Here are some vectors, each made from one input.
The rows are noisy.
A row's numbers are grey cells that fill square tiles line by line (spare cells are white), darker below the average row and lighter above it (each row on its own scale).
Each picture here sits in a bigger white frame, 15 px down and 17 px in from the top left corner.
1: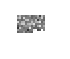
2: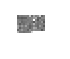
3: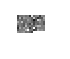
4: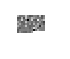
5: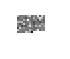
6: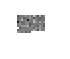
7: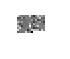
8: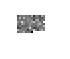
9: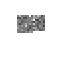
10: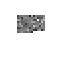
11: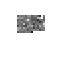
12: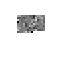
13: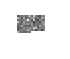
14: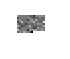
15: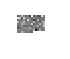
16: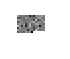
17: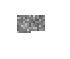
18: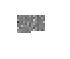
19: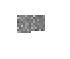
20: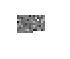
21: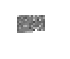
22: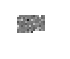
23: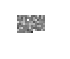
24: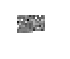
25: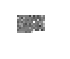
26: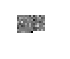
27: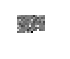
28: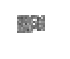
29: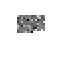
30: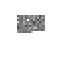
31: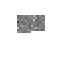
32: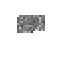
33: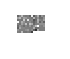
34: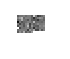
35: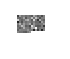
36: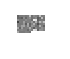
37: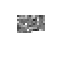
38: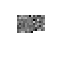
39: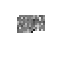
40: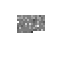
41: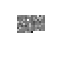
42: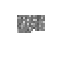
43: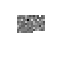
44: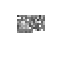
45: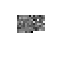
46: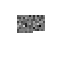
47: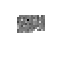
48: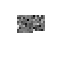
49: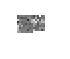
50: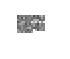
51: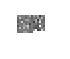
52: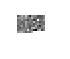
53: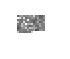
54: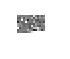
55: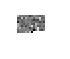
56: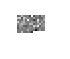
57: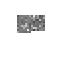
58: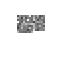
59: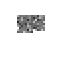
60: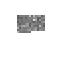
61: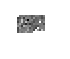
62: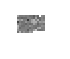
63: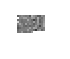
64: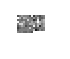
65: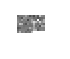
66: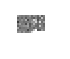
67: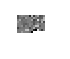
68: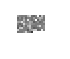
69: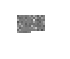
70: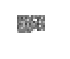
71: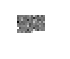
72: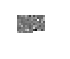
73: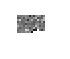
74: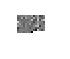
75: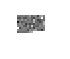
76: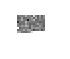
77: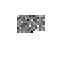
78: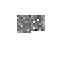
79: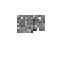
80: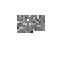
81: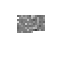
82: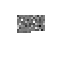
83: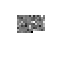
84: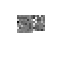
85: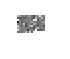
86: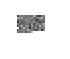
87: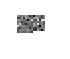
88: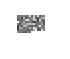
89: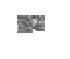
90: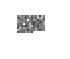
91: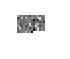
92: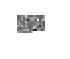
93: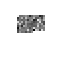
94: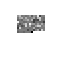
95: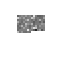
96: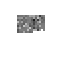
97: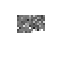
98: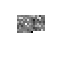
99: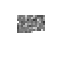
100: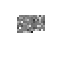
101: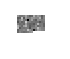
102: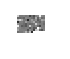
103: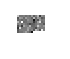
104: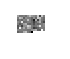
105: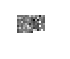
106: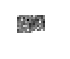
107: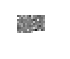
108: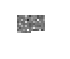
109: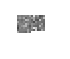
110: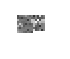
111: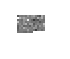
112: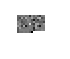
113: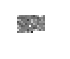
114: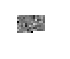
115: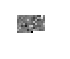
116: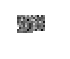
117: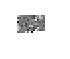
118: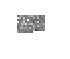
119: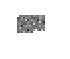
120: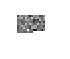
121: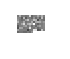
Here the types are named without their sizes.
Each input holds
a point on a circle and a point on a line.
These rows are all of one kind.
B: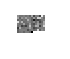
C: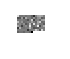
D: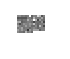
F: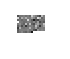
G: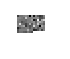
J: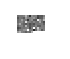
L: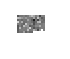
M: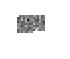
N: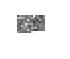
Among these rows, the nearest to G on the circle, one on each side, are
D and F.
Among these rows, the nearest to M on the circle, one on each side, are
C and J.
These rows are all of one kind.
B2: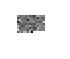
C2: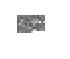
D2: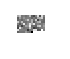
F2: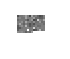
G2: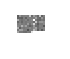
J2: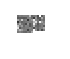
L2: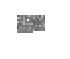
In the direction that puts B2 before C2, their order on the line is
B2, F2, C2, J2, D2, G2, L2.
